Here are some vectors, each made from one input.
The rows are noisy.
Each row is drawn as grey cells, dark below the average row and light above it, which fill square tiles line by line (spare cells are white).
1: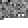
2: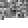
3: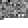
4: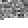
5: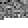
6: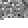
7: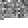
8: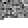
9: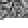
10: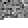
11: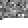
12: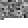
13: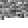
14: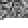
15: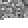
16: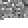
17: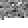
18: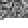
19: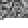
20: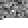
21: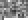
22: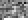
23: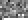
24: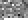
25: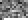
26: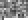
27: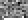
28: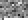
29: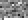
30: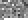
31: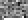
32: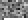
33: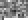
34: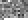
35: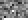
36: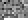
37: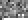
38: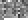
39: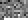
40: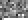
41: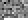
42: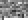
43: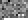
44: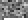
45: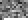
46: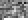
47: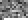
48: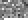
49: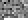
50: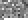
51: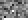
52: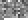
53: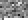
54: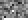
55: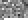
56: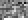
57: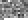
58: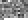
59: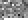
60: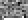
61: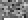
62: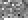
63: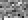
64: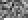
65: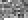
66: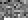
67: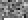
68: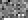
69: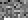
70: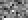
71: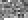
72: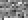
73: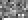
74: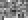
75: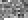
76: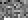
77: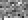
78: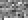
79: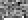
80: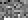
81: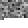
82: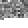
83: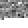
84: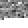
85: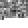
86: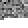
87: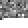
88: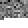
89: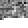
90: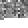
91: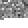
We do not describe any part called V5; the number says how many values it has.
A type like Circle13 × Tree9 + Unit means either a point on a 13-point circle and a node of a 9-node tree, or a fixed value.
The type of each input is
Bool × (Line4 + V5).
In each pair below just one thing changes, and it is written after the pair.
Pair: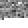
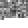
the place on the 4-point line
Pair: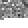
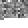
the place on the 4-point line
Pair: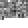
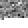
the place on the 4-point line
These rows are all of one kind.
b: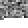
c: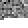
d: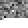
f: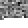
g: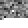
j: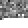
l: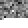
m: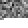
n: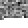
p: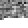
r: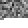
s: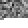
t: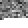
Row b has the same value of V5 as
f and n.
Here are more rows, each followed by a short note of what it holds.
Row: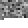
a true/false value and a value of V5
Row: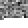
a true/false value and a value of V5
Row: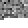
a true/false value and a value of V5
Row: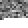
a true/false value and a value of V5
